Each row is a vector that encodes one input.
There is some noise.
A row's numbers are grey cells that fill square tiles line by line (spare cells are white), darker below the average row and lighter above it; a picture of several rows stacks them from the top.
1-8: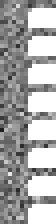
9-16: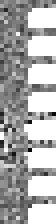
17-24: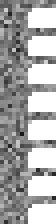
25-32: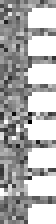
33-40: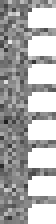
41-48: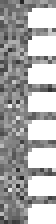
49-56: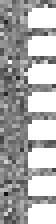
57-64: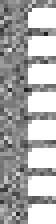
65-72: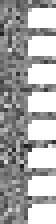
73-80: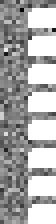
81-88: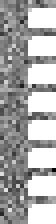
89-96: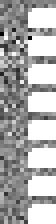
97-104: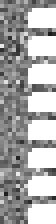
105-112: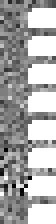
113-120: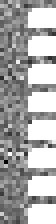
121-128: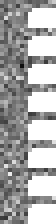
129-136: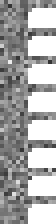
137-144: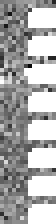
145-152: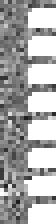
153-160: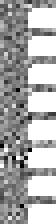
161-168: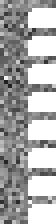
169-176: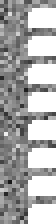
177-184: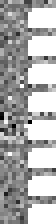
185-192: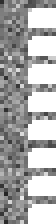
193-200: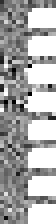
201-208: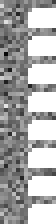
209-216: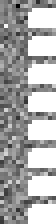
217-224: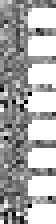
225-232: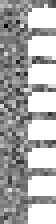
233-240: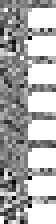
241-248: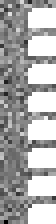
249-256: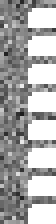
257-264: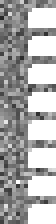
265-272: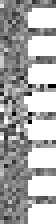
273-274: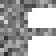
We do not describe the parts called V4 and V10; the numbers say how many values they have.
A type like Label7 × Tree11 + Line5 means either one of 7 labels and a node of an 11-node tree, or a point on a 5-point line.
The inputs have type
(Bool × Bool × Bool + V10) × Line11 + V4.
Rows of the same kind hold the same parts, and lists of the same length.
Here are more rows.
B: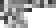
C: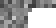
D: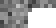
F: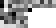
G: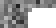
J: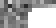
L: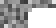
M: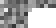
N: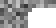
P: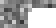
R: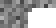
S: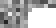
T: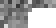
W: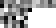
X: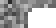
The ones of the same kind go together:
B, F, W
C, D, G, P, R, T, X
J, L, M, N, S

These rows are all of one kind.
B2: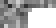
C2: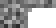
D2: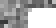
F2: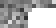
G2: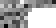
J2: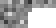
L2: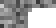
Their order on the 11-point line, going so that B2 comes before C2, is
J2, G2, L2, B2, D2, C2, F2.
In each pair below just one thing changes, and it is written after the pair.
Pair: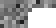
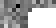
the value of V10
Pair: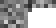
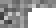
the place on the 11-point line
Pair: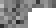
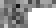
the value of V10
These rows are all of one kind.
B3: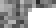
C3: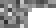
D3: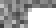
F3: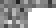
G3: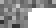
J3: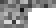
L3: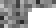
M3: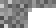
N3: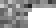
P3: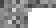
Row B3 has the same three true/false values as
L3 and P3.
